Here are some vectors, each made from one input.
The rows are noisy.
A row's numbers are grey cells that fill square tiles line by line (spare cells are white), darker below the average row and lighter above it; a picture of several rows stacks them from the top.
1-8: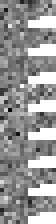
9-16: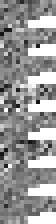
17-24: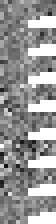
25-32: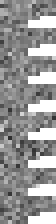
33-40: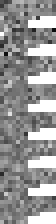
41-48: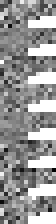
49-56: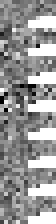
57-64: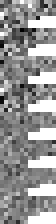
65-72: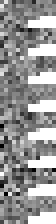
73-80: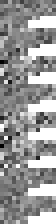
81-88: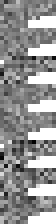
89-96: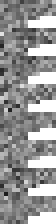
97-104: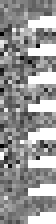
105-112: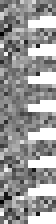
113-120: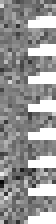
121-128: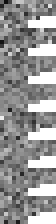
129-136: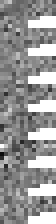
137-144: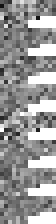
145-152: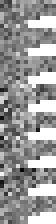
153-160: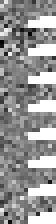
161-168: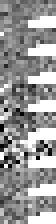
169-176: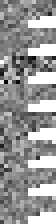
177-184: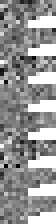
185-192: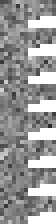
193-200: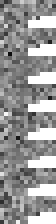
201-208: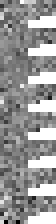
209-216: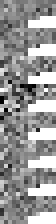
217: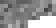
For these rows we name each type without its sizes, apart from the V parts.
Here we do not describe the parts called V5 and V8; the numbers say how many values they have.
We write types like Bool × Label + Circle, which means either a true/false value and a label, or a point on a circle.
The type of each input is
(Bool × V5 + Unit) × Line + Label × V8.
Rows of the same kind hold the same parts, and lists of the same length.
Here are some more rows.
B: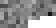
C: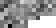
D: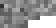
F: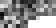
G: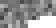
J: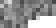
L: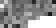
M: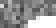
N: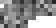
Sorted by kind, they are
B, C, J, L, M, N
D, F
G

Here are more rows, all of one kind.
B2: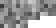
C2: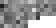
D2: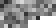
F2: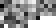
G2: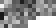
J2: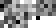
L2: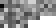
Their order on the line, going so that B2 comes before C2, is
G2, B2, L2, F2, D2, C2, J2.
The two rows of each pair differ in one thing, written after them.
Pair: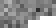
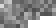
the label
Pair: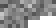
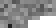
the label
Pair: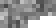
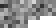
the label
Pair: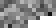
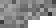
the label
